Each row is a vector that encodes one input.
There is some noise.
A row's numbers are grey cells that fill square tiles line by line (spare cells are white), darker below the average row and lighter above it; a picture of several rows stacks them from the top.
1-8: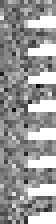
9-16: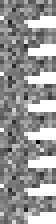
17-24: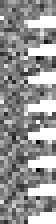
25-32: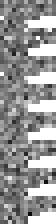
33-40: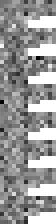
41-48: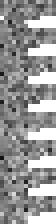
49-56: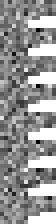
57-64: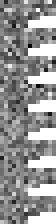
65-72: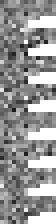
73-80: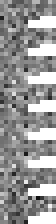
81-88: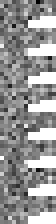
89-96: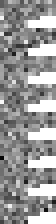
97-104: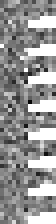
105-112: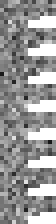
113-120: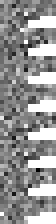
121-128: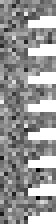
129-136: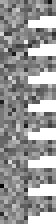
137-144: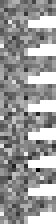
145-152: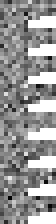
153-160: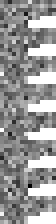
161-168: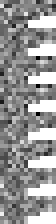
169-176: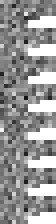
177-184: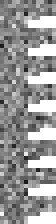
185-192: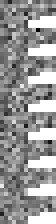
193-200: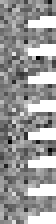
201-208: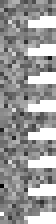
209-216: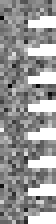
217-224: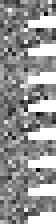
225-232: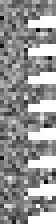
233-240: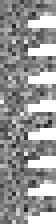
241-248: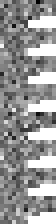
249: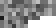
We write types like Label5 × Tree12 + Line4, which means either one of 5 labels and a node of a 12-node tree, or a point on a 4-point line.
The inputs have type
Bool × (Label9 + Line11).
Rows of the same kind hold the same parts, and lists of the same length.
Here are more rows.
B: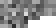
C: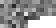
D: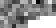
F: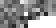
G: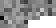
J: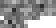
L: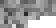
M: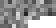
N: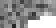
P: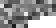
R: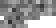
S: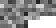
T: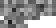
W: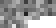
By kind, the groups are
B, C, G, J, L, M, N, R, T, W
D, F, P, S

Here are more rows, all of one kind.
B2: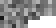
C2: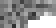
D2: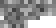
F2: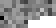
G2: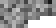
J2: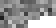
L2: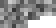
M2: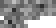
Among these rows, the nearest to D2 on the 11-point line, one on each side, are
L2 and M2.
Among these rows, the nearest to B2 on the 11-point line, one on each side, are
F2 and G2.
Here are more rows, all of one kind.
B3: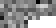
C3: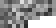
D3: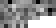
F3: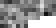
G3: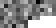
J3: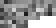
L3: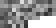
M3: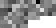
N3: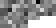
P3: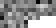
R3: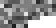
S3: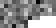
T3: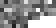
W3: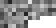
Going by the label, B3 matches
G3, P3 and S3.
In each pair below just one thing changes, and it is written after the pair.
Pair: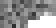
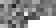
the place on the 11-point line
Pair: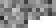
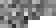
the true/false value
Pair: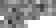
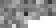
the true/false value
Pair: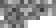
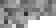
the true/false value
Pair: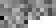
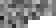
the true/false value
